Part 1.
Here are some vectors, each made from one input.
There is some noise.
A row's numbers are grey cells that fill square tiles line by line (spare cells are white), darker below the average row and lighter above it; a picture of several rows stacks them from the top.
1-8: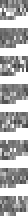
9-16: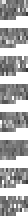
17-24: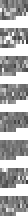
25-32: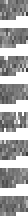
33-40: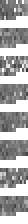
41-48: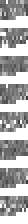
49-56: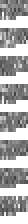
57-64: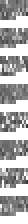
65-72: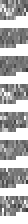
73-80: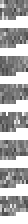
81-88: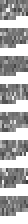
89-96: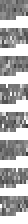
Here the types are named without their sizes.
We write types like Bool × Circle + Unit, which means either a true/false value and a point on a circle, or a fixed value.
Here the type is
Label.
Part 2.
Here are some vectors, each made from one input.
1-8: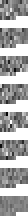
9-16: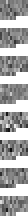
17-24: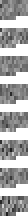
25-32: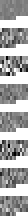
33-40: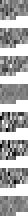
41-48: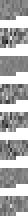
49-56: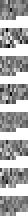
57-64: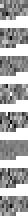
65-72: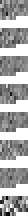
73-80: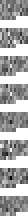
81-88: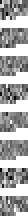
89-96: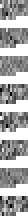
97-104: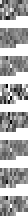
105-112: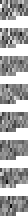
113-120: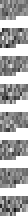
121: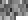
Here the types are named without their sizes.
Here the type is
Tree + Unit.
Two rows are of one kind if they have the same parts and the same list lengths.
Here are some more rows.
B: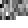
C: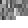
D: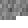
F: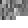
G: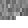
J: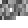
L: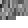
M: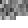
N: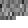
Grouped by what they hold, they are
B, D, G, J, L, M
C, F, N

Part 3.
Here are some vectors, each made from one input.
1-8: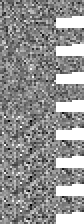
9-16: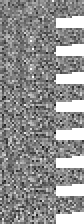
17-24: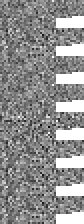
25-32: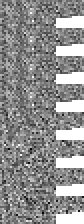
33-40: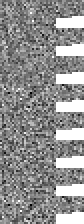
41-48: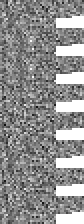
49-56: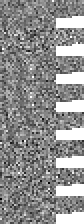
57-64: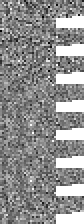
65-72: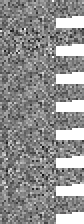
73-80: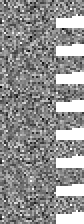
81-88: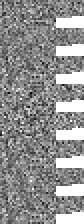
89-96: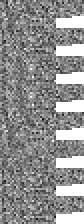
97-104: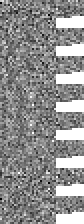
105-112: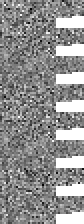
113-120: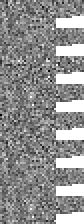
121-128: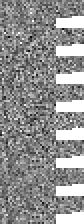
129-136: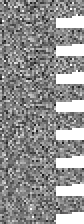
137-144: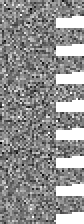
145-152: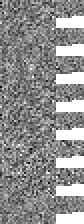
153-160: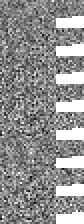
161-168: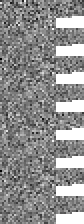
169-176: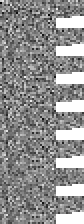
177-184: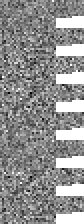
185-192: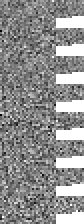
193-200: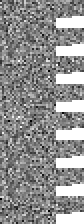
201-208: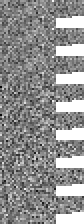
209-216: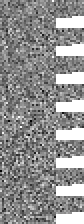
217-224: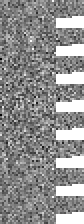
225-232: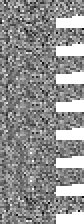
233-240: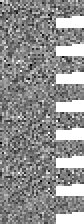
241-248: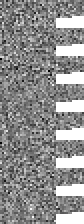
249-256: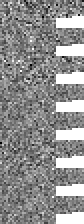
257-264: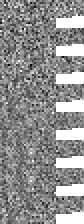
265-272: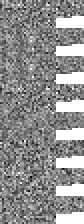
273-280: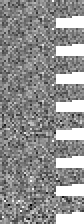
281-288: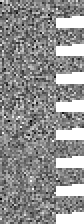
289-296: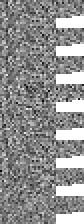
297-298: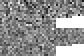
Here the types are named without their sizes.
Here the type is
Circle.
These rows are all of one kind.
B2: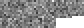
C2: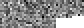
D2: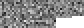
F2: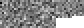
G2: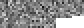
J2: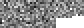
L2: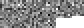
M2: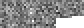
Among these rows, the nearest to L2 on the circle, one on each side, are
F2 and J2.
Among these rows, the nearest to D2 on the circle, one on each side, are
G2 and M2.
